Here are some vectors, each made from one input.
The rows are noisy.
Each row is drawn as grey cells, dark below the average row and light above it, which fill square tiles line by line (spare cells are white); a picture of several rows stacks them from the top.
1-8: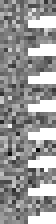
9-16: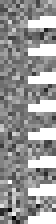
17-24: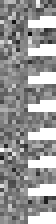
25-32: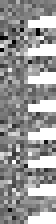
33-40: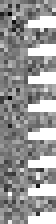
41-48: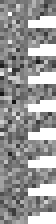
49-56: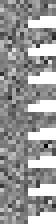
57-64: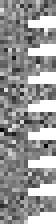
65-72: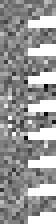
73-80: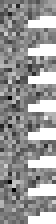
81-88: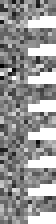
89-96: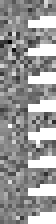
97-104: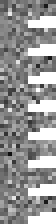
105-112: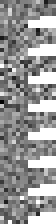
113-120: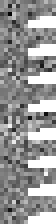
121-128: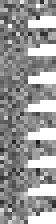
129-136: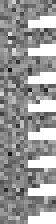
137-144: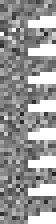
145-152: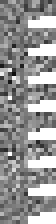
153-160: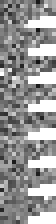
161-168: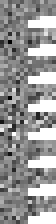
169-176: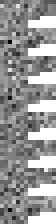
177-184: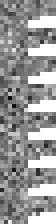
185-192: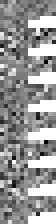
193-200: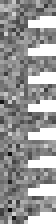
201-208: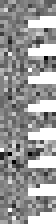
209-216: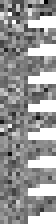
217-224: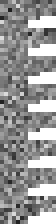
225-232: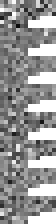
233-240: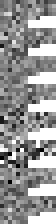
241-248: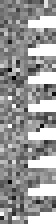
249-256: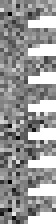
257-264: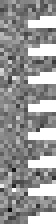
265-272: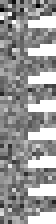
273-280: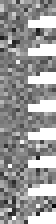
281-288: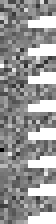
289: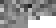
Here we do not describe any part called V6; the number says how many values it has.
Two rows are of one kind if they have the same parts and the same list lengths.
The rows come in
4 kinds.
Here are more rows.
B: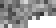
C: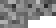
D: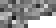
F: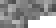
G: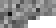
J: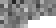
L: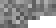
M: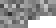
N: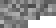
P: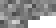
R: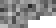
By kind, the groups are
B
C, N, R
D, G, J, L
F, M, P

